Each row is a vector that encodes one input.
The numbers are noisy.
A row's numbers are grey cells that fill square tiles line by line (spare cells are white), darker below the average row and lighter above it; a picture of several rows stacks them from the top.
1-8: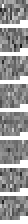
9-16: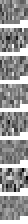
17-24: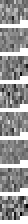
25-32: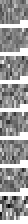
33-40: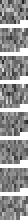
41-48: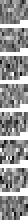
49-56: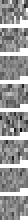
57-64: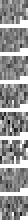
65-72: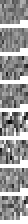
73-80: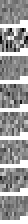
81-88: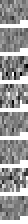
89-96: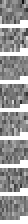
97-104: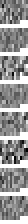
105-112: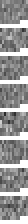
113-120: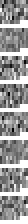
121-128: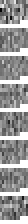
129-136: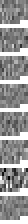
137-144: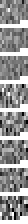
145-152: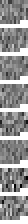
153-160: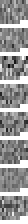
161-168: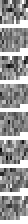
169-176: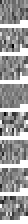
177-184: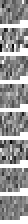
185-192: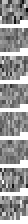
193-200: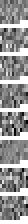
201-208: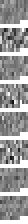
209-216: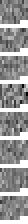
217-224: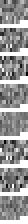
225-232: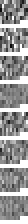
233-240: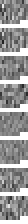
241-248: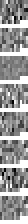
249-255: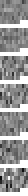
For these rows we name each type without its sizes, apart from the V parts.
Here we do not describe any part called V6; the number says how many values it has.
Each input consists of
four true/false values, together with a list of items, each a point on a line and a value of V6.
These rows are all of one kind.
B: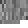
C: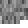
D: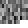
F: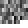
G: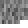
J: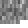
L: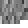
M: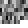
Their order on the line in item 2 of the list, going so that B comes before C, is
F, B, M, L, C, G, J, D.
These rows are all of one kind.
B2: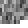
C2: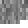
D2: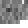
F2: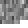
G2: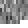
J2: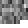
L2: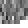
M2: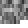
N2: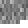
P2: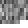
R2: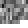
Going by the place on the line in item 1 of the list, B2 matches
G2, J2 and R2.
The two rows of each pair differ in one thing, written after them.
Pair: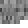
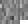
one of the four true/false values
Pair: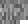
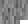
one of the four true/false values
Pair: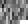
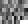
the place on the line in item 1 of the list
